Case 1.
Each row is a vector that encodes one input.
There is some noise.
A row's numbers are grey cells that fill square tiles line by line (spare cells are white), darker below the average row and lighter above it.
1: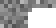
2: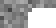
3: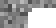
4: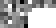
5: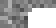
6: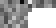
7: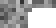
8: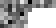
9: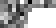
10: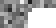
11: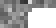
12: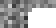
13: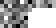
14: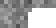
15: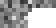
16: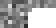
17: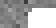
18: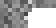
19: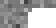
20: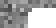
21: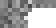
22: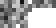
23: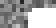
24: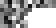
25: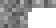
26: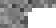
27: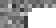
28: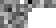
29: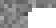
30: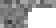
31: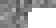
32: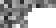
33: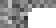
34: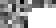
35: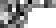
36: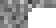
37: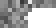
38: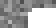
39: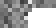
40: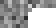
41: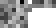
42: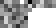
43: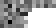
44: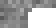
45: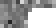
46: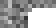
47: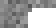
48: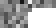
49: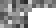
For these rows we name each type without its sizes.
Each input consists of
a true/false value, together with either a fixed value, or a node of a tree.
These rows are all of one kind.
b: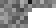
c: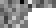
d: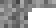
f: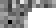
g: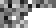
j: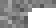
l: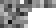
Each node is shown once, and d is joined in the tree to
c and f.
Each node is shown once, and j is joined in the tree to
b and c.
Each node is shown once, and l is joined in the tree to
g.
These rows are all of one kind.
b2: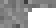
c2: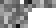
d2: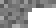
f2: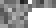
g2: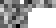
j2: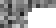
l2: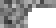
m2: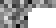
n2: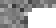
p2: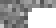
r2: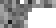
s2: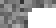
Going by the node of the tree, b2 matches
c2 and f2.
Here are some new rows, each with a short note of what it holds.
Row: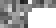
a node of a tree and a true/false value
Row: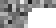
a true/false value
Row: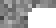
a true/false value
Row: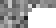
a true/false value
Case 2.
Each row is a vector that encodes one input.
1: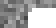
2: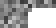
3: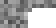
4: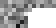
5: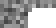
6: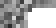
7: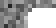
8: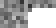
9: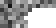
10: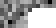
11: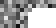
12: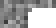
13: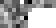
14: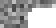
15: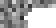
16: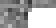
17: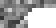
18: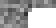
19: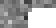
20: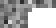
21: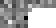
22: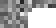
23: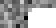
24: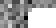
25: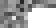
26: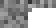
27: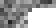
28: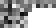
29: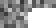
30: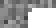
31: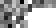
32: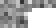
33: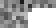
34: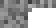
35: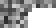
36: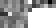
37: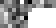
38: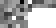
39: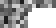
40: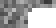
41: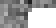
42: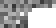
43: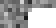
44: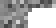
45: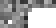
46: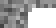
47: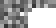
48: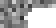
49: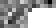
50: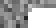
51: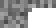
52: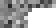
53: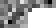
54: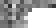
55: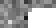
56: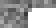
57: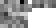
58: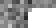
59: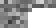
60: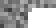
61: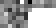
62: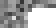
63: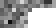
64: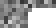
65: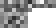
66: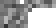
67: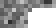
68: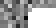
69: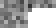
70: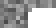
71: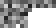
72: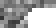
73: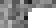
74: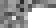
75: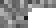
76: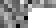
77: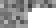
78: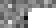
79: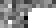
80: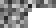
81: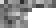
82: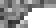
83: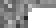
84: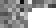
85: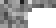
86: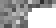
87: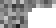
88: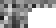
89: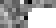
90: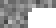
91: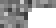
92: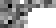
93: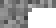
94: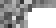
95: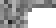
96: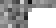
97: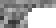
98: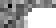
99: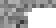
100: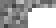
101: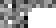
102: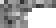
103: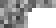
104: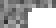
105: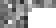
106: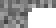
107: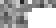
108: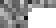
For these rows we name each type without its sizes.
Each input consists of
either a node of a tree, or three true/false values.
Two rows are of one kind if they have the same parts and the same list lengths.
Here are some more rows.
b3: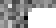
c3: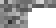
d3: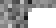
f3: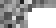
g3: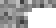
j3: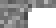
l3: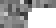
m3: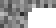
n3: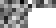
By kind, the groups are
b3, d3, j3, l3, m3, n3
c3, f3, g3

